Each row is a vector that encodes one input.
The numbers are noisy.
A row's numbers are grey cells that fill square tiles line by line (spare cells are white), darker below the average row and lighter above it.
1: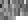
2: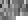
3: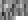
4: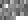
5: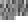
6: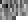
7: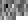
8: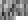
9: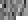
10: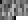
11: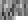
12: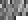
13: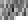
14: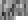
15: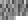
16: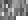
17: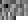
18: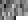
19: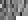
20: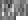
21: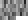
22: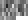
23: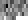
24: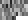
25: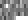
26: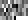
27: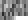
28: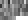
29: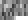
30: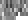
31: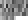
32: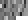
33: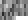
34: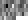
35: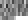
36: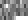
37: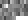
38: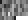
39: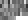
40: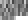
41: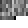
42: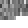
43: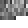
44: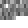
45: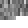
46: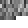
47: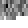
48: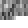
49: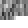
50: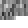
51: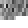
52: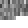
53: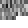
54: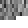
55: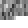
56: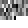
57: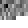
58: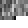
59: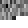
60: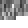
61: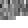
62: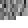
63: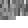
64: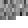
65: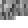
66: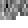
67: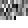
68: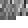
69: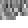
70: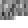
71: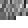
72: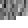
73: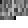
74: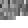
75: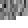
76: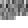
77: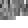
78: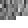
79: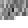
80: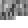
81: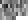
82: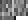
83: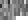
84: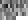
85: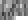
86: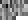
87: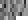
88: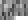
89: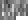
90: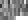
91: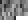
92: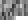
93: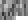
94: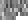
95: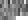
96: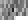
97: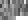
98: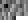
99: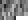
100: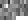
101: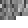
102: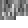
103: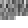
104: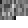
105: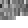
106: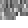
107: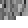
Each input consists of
a list of up to two points on a 7-point line.
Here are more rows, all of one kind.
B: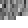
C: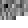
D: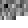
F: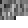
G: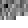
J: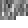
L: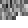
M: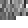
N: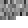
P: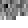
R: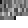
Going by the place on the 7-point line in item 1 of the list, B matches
M and N.
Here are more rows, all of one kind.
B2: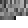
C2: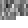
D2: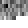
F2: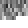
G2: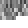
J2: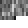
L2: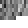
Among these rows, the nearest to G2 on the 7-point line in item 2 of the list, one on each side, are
C2 and F2.
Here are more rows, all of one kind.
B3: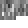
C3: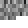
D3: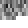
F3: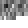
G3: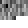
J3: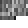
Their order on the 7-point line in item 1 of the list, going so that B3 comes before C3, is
D3, G3, F3, B3, J3, C3.
